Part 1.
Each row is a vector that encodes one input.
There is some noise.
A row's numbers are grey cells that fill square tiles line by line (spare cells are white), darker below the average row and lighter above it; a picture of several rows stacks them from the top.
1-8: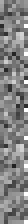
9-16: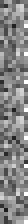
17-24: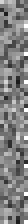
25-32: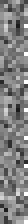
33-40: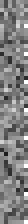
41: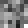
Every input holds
a node of a 9-node tree.
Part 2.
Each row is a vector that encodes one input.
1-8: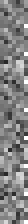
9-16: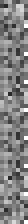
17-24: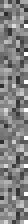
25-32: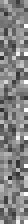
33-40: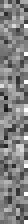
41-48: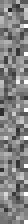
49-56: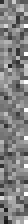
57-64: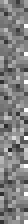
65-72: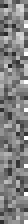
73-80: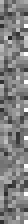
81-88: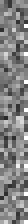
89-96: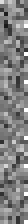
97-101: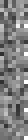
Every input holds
a node of an 11-node tree.
